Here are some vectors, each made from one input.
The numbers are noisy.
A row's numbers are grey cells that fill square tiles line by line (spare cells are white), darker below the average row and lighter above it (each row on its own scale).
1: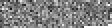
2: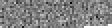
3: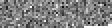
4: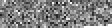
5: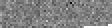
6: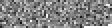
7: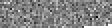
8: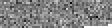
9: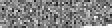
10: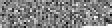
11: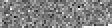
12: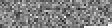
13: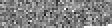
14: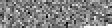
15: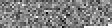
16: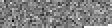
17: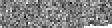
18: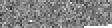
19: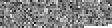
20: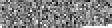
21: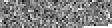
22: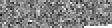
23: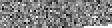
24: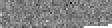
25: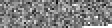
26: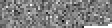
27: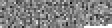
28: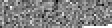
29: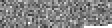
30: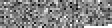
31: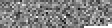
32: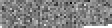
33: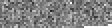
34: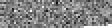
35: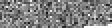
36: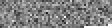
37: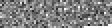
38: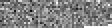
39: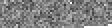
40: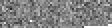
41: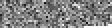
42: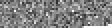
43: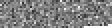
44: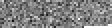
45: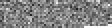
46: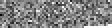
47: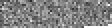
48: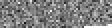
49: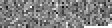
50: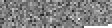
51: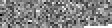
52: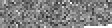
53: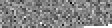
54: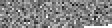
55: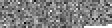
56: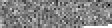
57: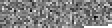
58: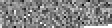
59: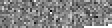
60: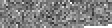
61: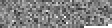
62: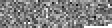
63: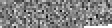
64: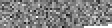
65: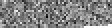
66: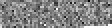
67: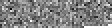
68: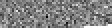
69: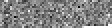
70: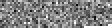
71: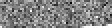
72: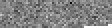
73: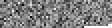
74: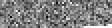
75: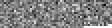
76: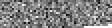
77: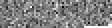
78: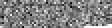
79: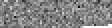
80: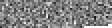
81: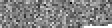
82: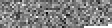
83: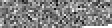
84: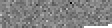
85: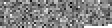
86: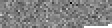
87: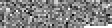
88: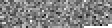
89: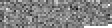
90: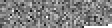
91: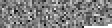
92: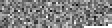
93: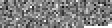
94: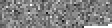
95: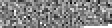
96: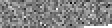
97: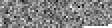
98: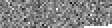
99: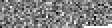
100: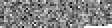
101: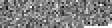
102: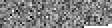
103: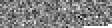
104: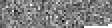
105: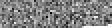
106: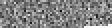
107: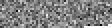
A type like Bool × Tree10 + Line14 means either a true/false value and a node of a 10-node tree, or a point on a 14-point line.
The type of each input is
Line5 + List2(Circle8).
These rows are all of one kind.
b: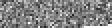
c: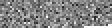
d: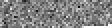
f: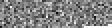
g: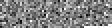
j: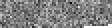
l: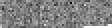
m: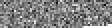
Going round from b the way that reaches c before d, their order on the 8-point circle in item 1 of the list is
b, j, l, c, d, f, g, m.
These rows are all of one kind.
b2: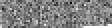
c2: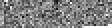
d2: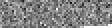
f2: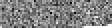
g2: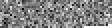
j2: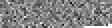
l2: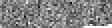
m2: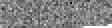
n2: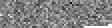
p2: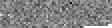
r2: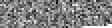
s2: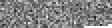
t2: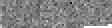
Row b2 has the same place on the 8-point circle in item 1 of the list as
m2, n2, p2 and t2.
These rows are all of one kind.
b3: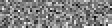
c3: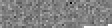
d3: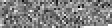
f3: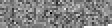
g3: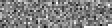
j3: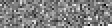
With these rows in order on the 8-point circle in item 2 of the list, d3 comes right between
f3 and j3.
